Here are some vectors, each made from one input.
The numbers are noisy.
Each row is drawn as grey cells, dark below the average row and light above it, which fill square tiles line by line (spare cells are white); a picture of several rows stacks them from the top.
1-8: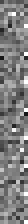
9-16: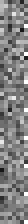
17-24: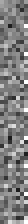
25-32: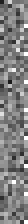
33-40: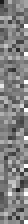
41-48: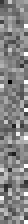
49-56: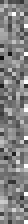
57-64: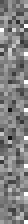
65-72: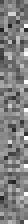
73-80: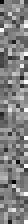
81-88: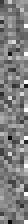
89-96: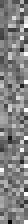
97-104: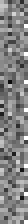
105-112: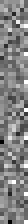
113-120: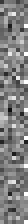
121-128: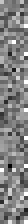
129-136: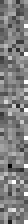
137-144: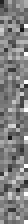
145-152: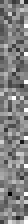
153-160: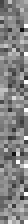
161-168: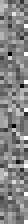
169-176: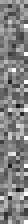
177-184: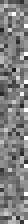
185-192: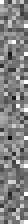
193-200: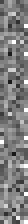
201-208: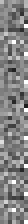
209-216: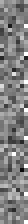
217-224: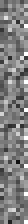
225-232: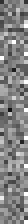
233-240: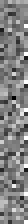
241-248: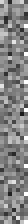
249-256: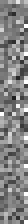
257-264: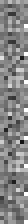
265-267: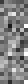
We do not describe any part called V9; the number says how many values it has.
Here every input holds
a true/false value, together with either a node of a 19-node tree, or a value of V9.
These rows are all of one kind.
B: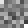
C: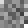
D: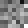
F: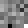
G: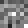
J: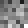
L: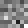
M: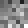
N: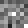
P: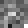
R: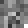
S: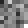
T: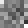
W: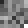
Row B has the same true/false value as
C, F and T.
